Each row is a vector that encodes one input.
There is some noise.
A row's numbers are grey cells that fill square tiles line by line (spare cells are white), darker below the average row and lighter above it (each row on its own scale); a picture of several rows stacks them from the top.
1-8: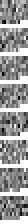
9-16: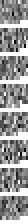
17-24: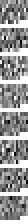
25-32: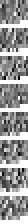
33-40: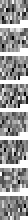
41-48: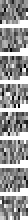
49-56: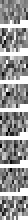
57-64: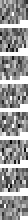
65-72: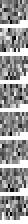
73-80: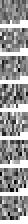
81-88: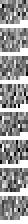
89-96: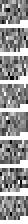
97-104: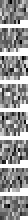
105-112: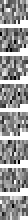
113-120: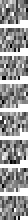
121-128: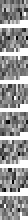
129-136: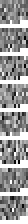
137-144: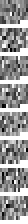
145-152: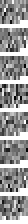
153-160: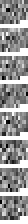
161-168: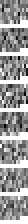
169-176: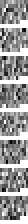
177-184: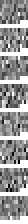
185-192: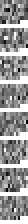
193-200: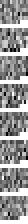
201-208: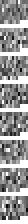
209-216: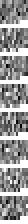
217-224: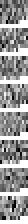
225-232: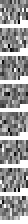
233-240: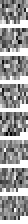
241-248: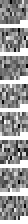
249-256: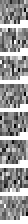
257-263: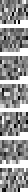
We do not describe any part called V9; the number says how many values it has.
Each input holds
either a point on a 7-point line, or a list of up to three items, each a true/false value and a value of V9.
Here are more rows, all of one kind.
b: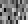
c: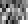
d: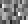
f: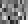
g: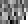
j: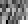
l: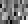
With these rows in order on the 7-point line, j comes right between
c and l.
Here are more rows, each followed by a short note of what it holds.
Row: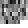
the empty list
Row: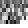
a point on a 7-point line
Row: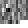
a list of three items
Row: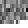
a list of one item
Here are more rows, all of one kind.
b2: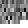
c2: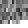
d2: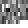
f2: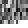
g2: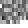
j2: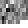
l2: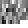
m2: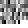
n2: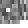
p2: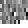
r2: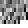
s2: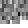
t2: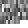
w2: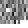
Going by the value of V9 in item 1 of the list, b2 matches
c2, f2, m2 and s2.
